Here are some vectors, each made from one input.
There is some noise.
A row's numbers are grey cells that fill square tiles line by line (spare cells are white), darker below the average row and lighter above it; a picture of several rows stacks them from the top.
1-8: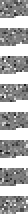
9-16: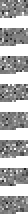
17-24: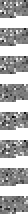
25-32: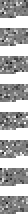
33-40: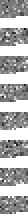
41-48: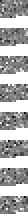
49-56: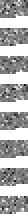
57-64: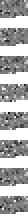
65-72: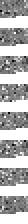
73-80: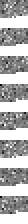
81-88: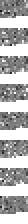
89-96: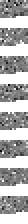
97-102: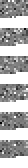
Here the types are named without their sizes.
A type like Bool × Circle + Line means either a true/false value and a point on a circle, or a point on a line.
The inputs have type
Bool × Label.
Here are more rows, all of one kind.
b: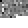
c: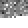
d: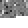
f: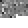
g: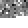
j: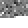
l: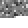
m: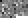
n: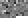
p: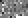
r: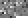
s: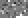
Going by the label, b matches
d, f, m and p.
